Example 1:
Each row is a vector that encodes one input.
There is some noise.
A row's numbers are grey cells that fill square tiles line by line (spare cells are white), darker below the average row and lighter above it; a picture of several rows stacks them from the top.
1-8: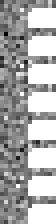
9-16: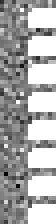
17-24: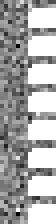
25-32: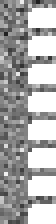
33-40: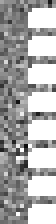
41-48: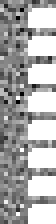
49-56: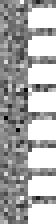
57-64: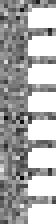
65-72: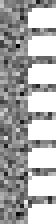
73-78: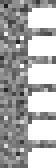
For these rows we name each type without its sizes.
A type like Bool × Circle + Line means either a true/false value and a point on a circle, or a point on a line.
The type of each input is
(Circle + Unit) × (Tree + Unit).
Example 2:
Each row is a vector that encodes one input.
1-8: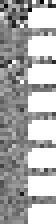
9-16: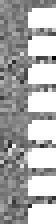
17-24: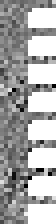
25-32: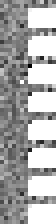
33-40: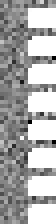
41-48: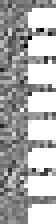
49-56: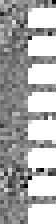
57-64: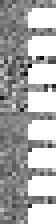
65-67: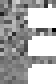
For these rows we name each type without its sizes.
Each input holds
either a point on a circle, or three true/false values.
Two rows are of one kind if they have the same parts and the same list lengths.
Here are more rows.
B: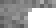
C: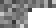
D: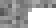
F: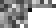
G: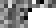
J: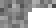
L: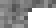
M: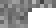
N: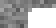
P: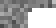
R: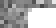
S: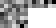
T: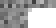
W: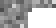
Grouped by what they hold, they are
B, C, L, N, P, R, S, T
D, F, G, J, M, W

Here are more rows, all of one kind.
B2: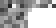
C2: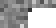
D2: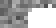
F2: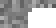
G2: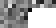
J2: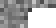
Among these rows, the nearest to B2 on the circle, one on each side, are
F2 and J2.
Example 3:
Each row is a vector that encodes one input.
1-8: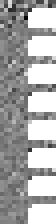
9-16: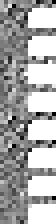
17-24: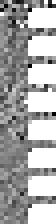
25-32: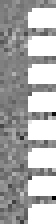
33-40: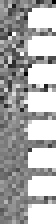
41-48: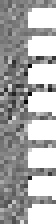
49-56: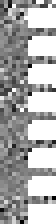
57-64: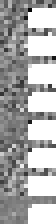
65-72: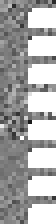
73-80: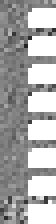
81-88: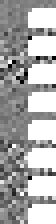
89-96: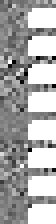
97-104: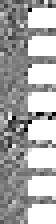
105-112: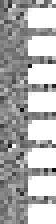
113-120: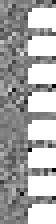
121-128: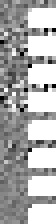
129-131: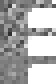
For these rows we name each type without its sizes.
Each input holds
either a point on a circle and four true/false values, or a fixed value.
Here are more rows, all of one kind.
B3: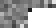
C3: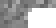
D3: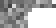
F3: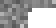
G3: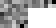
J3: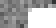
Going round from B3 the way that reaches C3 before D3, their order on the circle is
B3, F3, J3, G3, C3, D3.
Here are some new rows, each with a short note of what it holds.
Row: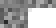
a fixed value
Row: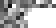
a point on a circle and four true/false values
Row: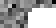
a point on a circle and four true/false values
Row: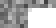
a point on a circle and four true/false values
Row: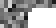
a fixed value
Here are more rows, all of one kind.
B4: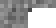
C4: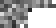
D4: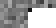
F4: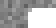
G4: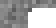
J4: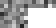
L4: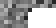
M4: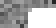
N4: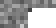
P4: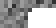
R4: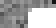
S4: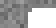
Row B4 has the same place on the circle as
D4, G4, J4 and N4.
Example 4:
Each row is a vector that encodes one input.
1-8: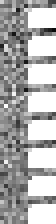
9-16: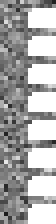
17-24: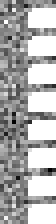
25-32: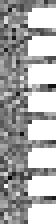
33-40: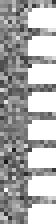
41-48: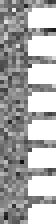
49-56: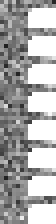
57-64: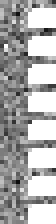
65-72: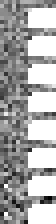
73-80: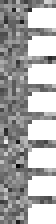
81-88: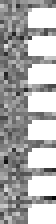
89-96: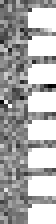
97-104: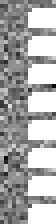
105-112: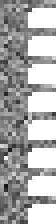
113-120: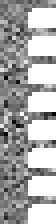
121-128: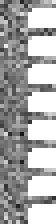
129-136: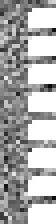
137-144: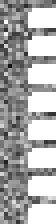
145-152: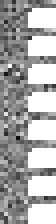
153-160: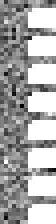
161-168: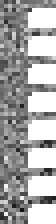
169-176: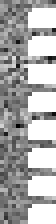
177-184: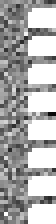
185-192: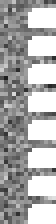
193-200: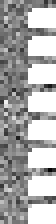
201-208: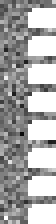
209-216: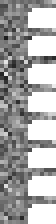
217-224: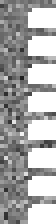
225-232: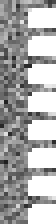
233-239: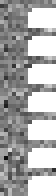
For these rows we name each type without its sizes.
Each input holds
three true/false values, together with either a point on a circle, or a fixed value.
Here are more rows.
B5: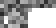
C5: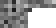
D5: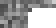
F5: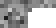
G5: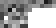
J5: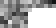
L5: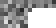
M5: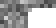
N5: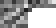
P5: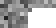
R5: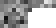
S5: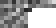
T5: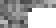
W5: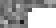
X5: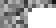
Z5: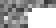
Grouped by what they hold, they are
B5, G5, J5, L5, M5, X5, Z5
C5, D5, F5, N5, P5, R5, S5, T5, W5

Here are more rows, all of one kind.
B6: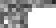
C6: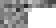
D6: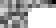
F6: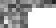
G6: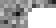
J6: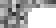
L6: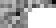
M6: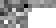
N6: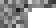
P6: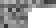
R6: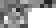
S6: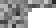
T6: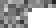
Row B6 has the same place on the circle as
D6 and F6.
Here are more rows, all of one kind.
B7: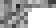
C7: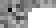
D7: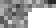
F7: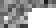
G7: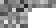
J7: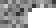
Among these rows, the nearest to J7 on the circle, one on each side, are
F7 and G7.
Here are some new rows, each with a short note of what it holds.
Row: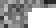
a point on a circle and three true/false values
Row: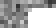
a point on a circle and three true/false values
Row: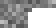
three true/false values
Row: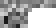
three true/false values
